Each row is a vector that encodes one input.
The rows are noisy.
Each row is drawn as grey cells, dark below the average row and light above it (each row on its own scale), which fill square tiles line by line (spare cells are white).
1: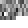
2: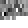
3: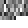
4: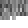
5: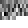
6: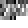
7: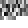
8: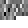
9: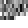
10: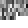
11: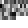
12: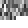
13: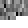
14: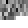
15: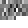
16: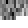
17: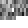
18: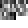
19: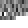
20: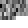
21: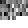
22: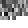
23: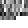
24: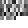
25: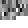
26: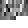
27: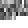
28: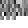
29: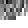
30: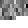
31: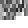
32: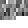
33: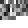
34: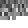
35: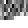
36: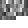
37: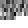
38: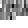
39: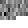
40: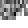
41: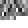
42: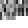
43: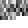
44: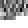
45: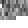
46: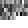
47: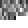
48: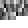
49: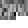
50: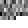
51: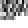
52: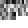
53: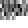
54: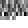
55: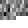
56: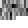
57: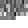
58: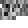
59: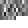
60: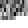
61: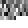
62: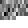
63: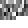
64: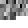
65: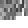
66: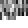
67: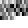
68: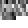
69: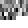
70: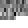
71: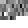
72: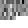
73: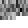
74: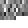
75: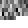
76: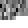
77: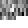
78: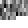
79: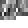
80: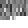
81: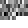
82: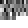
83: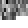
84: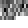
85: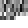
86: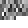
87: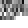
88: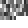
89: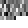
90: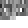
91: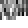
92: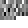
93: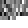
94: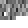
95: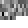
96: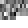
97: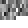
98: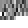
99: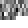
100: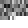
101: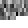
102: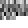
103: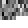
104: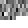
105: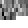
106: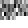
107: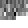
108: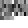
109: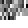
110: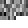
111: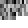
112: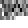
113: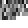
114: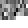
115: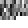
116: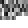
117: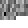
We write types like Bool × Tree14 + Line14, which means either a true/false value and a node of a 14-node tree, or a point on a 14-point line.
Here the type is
Bool × Label11 + Tree10 + Unit.
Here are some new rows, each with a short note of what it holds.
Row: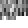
a fixed value
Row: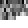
one of 11 labels and a true/false value
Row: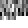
a fixed value
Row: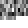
a fixed value
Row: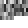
a fixed value
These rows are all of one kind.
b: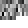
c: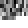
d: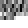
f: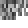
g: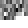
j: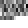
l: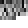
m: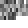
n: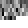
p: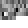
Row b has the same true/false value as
l and p.
